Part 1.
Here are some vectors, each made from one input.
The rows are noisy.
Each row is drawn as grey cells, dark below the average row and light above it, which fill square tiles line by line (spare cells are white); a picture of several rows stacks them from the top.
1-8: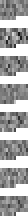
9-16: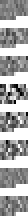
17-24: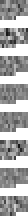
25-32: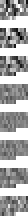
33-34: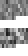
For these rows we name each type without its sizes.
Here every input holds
a point on a line.
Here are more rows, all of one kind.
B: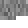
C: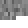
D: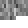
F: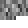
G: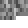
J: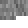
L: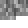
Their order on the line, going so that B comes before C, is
F, B, L, C, J, G, D.
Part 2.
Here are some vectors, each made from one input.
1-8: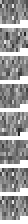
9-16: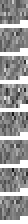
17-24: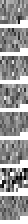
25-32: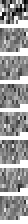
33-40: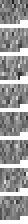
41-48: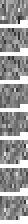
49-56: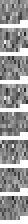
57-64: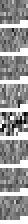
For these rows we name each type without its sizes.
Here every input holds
either a fixed value, or a node of a tree.
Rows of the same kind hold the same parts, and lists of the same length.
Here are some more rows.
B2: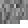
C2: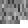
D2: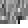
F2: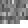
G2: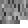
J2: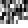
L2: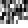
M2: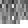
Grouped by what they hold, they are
B2, C2, D2, F2, G2, M2
J2, L2

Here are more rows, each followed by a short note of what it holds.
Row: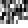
a fixed value
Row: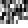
a fixed value
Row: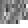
a node of a tree
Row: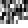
a fixed value
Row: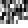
a fixed value
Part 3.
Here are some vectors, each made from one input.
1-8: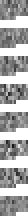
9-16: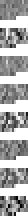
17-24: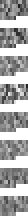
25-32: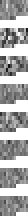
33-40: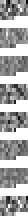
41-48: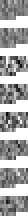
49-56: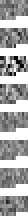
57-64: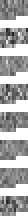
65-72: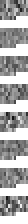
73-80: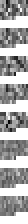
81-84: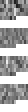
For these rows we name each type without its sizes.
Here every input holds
a point on a circle.
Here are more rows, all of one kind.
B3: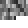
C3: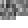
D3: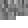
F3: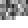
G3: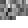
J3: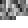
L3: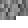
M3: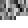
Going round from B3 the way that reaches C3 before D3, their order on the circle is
B3, C3, L3, D3, G3, J3, M3, F3.
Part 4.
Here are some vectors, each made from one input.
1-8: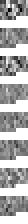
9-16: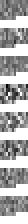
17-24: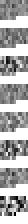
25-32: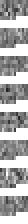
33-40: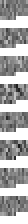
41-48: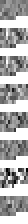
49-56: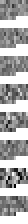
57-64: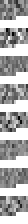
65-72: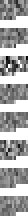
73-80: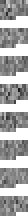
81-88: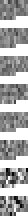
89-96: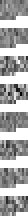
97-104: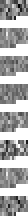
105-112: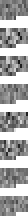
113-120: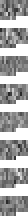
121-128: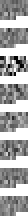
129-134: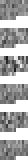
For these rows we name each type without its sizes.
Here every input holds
a point on a circle.
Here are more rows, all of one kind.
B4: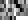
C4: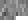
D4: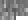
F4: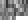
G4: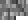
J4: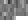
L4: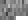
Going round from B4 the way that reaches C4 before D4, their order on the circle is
B4, C4, L4, F4, D4, G4, J4.
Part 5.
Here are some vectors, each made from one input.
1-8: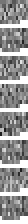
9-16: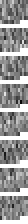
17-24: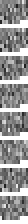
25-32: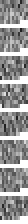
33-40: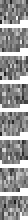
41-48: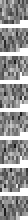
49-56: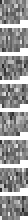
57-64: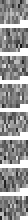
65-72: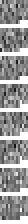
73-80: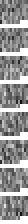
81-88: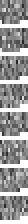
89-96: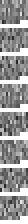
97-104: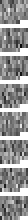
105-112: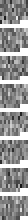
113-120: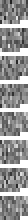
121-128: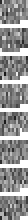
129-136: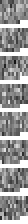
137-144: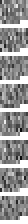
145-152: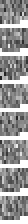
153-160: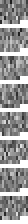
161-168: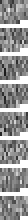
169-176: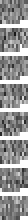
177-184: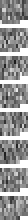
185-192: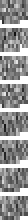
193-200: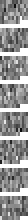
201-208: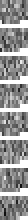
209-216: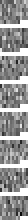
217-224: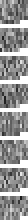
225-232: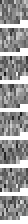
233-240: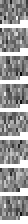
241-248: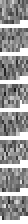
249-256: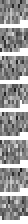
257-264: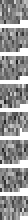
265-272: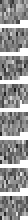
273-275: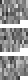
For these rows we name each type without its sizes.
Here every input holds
a point on a circle.
